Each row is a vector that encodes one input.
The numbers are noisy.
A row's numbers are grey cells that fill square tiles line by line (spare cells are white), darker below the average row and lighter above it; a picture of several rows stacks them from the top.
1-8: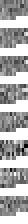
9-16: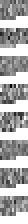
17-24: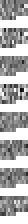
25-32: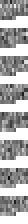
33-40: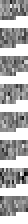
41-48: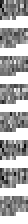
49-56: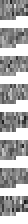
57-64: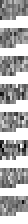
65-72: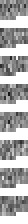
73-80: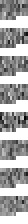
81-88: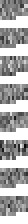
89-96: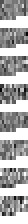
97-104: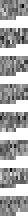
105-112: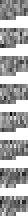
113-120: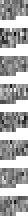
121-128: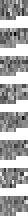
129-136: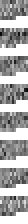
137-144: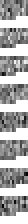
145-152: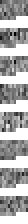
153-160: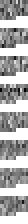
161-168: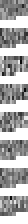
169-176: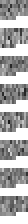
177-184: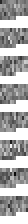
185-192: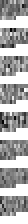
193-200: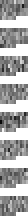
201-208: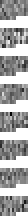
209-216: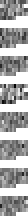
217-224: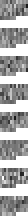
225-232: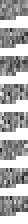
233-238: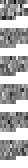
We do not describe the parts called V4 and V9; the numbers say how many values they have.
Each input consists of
a value of V4, together with either a point on a 5-point line, three true/false values and a value of V9, or a point on a 7-point line and a value of V4.
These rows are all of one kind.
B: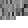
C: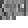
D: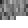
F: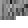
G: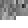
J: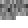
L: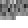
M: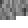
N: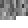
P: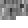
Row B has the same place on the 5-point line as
C, F and P.
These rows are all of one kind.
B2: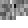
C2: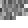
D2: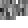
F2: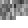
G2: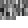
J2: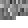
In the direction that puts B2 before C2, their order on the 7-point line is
J2, F2, B2, C2, G2, D2.
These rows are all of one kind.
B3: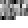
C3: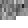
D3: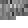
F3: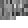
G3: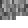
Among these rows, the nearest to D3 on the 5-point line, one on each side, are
B3 and F3.
